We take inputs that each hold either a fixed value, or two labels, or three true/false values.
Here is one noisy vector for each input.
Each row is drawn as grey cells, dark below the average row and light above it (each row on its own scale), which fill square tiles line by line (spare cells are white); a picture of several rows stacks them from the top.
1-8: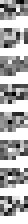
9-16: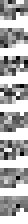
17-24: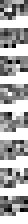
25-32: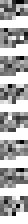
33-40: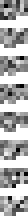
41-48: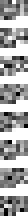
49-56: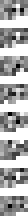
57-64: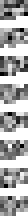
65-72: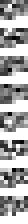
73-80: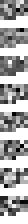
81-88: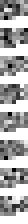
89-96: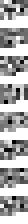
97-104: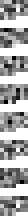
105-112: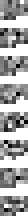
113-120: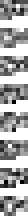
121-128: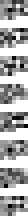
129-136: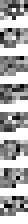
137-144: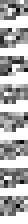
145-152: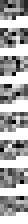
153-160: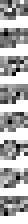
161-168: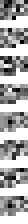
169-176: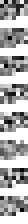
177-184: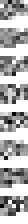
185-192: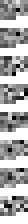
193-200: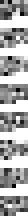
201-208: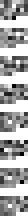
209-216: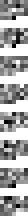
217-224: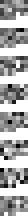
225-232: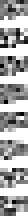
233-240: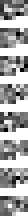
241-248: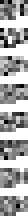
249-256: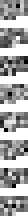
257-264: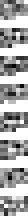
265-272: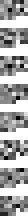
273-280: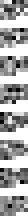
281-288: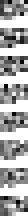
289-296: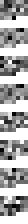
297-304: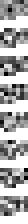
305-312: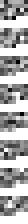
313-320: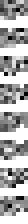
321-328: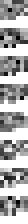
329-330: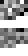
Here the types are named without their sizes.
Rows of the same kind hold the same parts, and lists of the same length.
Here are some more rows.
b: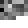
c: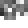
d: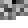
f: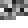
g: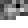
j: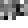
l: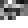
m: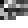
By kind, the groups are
b, c, g, j
d, f
l, m

